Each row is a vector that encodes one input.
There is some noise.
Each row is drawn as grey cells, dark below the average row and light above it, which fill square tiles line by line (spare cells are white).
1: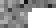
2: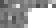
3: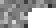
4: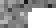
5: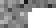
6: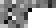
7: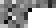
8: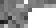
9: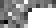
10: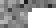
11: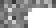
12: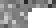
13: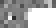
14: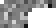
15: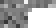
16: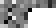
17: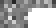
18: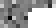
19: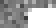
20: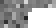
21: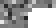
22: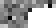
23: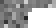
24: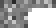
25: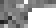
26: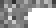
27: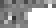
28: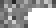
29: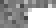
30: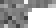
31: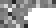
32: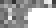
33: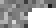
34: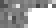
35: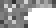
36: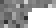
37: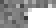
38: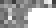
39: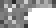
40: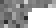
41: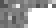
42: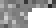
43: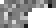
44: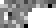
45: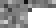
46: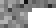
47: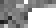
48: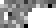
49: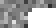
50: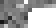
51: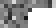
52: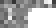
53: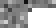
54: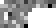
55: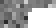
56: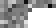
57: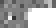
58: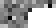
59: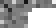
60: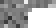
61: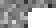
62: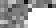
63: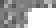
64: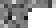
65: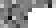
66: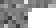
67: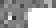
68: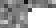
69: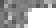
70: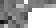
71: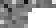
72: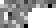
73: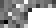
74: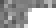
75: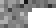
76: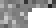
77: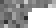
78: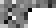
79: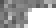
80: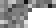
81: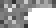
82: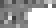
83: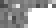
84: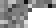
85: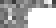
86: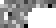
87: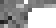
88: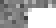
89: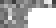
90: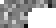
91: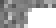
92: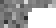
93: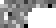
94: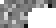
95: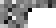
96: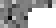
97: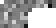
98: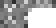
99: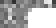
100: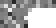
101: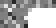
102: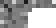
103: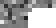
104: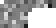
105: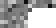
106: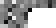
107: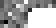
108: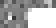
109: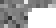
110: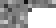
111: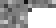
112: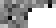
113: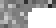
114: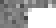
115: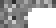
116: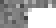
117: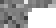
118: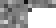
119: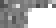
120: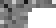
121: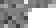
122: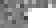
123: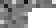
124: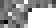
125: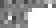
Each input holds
a point on a 13-point line and a true/false value.
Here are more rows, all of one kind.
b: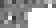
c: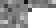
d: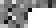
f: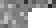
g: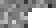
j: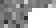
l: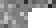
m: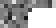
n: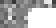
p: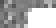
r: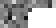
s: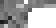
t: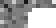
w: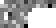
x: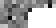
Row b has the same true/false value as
j, n, p and s.
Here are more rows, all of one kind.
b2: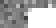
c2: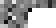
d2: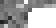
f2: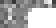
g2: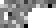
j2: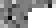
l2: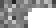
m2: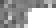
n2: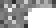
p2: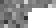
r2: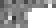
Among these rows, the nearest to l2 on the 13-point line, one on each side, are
f2 and n2.
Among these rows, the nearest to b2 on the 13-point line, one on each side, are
m2 and p2.
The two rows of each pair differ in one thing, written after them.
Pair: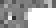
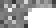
the place on the 13-point line
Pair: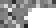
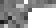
the place on the 13-point line
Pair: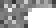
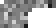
the true/false value
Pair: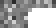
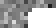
the true/false value
